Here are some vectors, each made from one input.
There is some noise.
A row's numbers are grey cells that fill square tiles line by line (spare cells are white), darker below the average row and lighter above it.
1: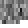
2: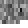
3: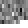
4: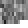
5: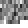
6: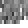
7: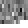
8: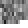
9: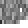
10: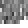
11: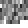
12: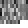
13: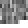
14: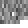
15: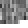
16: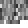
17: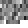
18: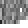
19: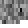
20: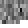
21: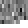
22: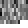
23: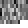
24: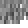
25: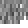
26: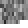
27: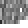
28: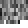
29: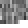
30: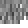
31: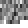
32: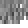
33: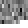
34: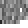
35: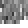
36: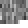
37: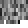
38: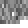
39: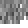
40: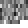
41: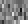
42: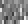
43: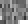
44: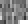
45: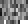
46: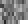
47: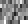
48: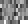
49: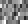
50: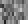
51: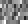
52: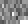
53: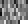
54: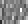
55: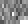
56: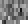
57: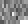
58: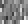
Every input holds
either a point on a 5-point line, or three true/false values.
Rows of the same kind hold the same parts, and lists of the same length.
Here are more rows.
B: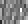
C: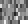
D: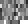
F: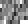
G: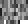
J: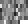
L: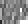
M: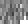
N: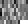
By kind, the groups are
B, L, M
C, D, F, G, J, N

